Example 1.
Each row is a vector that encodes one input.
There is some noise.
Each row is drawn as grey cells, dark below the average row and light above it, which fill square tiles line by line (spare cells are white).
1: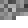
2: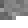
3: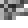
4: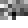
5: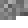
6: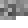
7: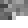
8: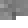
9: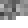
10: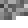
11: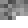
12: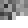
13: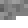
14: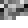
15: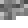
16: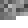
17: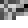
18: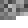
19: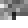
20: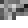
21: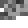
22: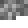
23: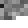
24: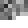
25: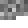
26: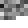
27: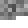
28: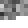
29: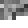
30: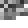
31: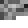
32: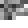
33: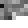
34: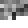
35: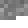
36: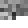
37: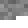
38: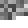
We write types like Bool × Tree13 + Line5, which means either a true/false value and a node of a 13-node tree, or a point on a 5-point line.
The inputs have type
Line4.
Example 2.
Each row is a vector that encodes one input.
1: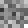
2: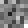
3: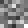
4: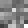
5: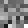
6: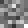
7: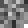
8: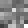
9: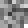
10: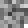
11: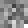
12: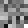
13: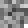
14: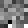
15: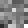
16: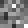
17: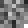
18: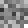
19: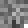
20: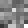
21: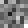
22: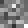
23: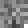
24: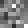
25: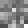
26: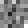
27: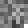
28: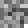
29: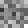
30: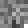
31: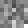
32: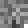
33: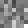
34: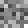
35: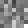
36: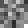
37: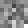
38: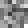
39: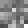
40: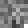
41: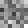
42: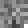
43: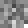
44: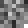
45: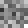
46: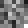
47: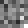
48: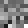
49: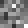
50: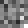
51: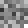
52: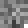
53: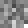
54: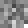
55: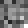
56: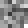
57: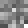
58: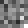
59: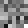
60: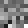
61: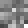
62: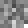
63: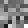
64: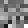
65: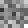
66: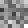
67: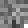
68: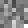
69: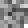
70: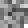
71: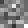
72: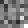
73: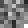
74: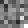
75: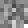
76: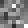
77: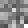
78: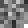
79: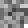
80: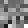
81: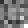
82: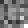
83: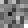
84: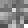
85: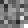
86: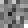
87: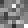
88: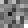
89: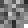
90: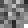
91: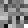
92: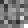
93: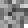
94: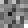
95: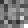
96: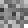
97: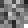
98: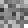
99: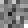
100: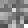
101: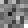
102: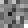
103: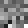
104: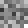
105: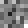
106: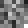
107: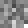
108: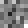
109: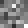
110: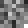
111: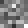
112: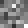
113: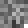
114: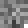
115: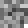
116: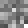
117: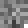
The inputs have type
Circle10.
